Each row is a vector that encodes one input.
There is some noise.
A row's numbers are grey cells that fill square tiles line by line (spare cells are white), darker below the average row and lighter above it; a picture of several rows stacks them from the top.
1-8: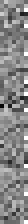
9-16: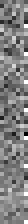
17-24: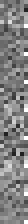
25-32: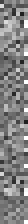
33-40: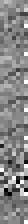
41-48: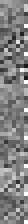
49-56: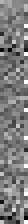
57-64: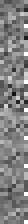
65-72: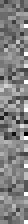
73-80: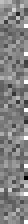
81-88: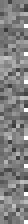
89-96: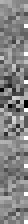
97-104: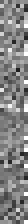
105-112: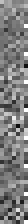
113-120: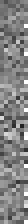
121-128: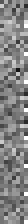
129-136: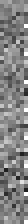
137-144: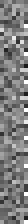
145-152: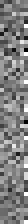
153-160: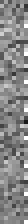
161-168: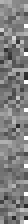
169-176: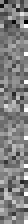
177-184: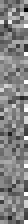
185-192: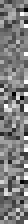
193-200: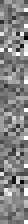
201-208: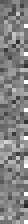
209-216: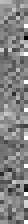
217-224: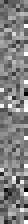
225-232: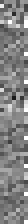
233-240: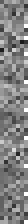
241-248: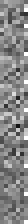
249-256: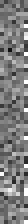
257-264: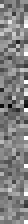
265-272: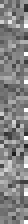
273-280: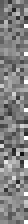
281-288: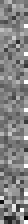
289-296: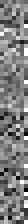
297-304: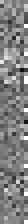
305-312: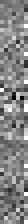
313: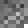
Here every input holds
either a point on a 7-point line, or a point on an 8-point line.
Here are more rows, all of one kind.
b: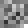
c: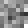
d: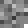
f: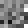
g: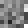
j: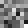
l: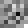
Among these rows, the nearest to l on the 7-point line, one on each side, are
d and j.
